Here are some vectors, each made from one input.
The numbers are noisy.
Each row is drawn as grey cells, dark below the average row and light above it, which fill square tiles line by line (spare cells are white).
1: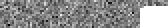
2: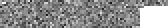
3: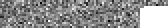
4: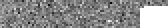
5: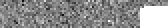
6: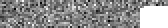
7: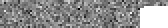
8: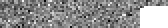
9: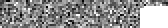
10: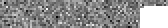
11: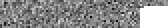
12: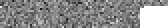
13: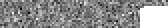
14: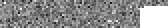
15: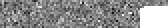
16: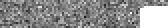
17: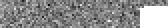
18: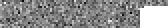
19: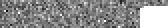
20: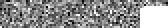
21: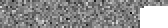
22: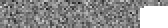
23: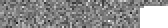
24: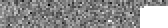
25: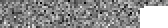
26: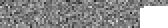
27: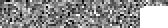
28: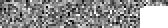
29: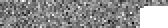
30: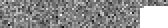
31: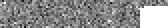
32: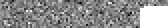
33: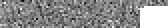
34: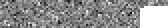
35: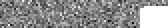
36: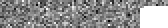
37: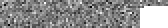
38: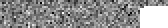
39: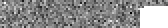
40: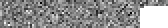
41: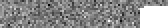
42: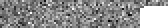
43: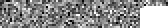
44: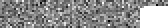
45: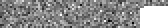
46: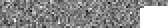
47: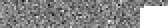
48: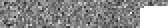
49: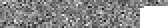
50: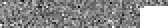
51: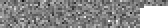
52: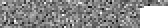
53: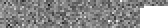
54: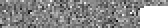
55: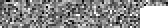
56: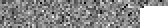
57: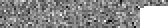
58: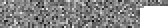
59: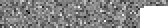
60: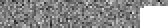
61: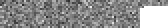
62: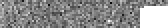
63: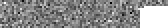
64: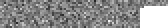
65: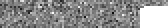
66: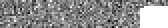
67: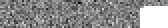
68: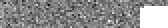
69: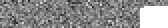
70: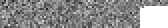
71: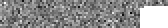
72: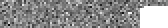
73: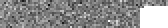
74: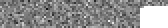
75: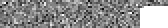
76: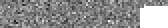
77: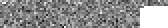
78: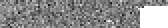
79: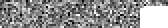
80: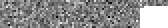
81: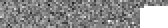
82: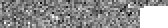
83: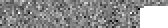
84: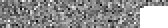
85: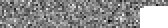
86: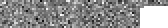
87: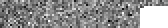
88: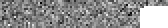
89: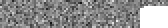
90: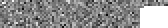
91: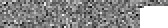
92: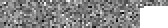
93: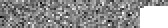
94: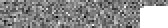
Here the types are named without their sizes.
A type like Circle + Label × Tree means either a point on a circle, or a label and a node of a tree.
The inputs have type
List(Line).
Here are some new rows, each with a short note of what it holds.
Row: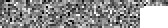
the empty list
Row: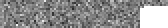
a list of one item
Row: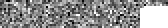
the empty list
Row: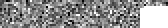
the empty list
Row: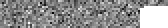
a list of one item
